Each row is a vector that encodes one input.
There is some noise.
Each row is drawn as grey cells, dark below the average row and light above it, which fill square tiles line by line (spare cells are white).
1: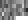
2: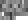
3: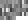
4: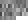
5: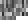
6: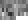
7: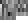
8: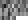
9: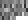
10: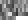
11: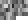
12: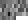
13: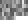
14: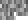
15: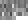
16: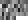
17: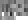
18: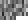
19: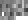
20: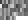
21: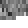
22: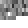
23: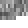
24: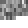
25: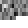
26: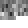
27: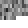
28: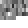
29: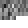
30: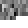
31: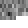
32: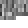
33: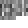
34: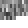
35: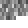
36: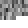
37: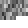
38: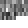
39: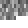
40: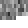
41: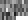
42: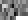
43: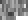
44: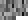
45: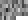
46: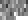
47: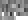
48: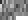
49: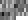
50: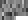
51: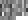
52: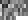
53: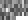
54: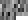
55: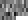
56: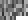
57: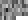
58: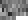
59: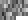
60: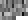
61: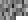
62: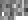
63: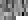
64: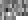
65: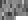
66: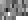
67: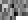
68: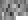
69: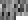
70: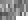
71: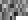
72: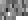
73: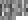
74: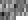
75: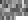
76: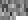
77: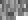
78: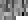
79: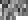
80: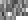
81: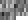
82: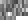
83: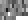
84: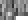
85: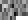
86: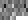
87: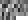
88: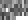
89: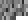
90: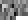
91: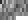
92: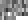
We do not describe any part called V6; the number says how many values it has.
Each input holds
a value of V6, together with either a point on a 4-point line, or three true/false values.
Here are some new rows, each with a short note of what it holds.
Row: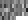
three true/false values and a value of V6
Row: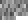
three true/false values and a value of V6
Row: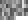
three true/false values and a value of V6
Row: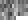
three true/false values and a value of V6
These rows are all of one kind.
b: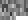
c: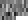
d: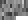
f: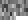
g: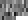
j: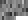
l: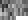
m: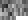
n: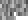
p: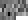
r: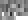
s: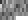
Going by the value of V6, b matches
f, n and r.
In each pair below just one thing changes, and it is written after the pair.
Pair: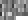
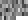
the value of V6
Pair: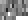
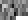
the value of V6
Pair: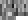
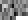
the value of V6
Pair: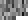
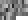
the value of V6
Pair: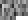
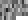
the value of V6
